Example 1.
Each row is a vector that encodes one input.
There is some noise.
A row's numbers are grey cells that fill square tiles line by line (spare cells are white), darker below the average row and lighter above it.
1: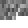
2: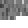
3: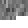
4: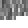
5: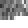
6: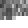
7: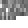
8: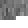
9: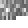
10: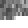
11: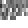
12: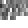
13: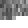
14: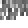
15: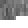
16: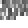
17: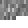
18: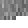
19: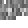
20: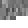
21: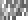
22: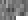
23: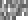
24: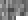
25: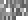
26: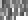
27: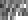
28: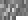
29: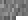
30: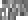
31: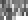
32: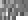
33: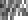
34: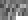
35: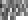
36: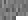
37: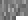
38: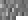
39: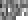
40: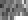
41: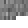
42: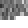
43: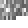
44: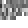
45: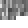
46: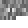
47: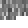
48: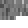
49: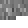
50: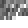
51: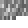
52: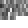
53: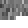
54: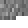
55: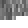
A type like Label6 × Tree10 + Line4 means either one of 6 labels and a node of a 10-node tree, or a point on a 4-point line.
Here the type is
Line8.
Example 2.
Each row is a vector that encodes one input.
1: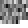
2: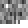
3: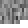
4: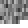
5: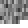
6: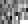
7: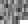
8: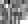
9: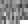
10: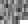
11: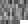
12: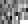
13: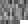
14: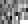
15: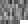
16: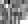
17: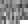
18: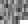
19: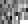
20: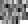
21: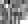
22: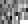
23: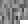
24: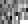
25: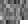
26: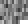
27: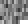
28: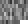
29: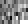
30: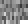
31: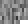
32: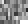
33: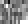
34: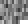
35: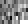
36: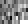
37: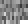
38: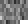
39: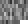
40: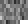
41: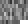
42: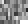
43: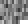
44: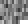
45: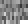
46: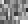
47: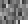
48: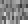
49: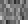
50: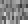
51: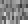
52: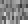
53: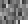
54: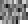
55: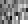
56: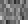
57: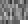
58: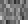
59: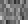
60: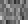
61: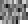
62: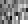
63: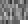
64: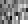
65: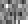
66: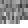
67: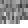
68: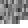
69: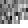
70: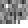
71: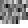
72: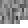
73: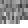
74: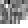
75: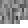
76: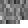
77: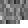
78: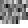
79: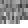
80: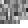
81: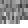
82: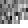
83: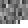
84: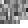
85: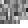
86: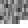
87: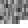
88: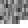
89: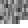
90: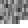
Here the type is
Line11.
